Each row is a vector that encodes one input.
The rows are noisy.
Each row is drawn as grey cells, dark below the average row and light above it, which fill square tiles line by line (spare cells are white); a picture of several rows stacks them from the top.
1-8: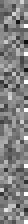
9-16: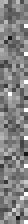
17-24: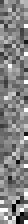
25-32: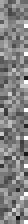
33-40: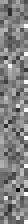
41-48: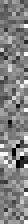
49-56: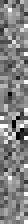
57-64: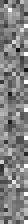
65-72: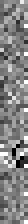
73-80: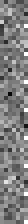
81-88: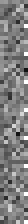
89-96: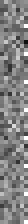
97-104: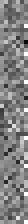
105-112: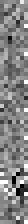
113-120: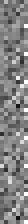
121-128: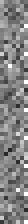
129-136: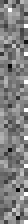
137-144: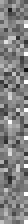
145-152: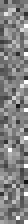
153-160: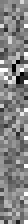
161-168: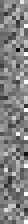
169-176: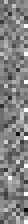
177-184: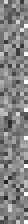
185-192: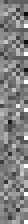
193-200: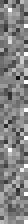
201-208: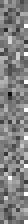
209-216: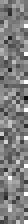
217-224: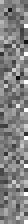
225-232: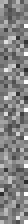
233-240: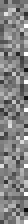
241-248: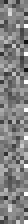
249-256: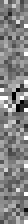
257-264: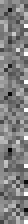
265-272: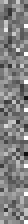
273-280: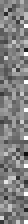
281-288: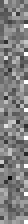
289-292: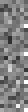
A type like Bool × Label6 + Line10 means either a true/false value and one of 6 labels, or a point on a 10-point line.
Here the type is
List3(Line6).
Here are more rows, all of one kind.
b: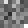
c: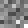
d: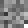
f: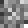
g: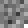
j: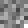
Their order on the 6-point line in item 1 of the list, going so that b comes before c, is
f, d, g, b, c, j.
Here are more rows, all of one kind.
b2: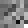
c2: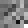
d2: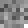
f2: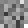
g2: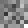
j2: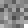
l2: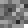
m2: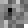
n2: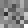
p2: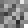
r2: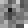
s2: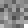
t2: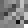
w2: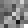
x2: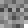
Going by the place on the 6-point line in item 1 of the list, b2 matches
c2, g2, n2 and t2.
